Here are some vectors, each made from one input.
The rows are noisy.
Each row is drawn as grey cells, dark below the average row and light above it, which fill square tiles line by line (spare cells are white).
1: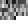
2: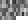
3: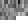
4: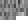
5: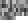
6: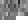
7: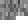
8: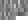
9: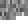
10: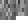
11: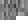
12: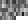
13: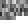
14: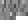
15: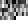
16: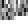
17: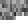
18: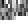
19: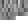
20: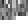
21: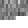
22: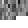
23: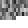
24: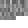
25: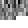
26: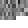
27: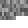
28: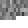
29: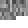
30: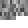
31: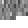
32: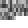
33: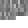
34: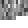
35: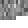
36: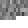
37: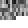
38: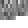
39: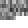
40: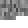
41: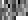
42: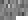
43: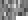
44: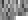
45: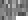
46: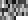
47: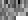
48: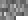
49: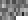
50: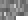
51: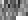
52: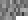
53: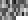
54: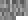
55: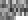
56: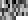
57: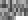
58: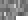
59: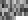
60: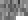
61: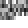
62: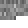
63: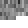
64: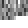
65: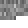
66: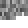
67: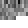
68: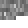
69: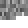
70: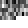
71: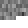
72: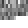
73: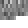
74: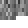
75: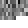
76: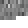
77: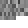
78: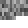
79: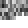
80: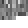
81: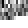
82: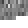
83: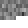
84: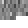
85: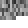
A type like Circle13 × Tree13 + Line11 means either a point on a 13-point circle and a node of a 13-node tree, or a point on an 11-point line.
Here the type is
Bool × Bool × Bool + Tree12.
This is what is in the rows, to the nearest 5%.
About 45% of them hold a node of a 12-node tree. The rest hold three true/false values.
